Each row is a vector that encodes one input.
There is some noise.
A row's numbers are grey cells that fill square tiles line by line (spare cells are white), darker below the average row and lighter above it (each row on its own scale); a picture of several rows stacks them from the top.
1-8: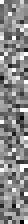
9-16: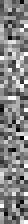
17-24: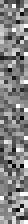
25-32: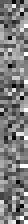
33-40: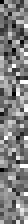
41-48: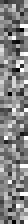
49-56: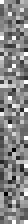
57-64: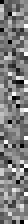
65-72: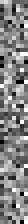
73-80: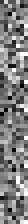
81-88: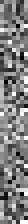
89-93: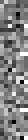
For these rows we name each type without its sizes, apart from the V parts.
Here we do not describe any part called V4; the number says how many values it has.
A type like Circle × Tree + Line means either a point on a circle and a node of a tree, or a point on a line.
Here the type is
List(Bool × V4).
